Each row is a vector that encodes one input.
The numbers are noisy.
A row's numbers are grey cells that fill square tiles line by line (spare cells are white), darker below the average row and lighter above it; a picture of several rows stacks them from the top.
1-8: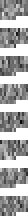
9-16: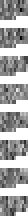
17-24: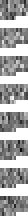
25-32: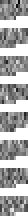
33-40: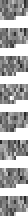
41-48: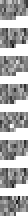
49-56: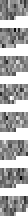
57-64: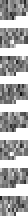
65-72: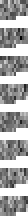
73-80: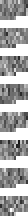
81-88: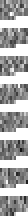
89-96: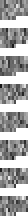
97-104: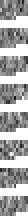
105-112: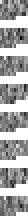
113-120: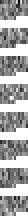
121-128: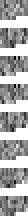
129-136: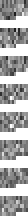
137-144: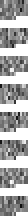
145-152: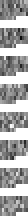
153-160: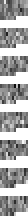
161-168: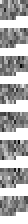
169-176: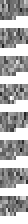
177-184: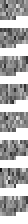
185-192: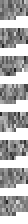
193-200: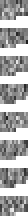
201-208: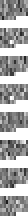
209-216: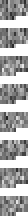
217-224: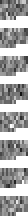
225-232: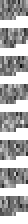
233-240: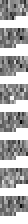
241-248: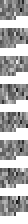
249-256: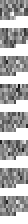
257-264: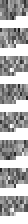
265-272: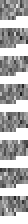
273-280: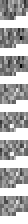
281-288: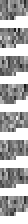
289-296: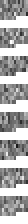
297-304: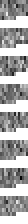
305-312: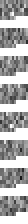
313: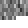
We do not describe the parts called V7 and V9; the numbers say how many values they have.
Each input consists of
either a node of a 10-node tree, or a true/false value and a value of V9, or two values of V7, or a list of up to two points on a 6-point circle.
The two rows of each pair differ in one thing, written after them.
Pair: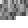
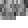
the place on the 6-point circle in item 1 of the list
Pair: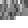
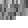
the place on the 6-point circle in item 1 of the list
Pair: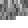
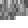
the place on the 6-point circle in item 2 of the list
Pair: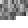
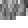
the place on the 6-point circle in item 1 of the list
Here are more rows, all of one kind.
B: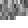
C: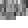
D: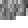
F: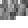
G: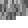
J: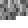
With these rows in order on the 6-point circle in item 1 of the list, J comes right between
B and F.
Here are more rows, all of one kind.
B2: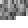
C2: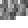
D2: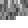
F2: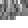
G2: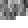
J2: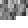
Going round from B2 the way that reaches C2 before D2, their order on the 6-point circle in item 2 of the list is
B2, C2, F2, D2, G2, J2.
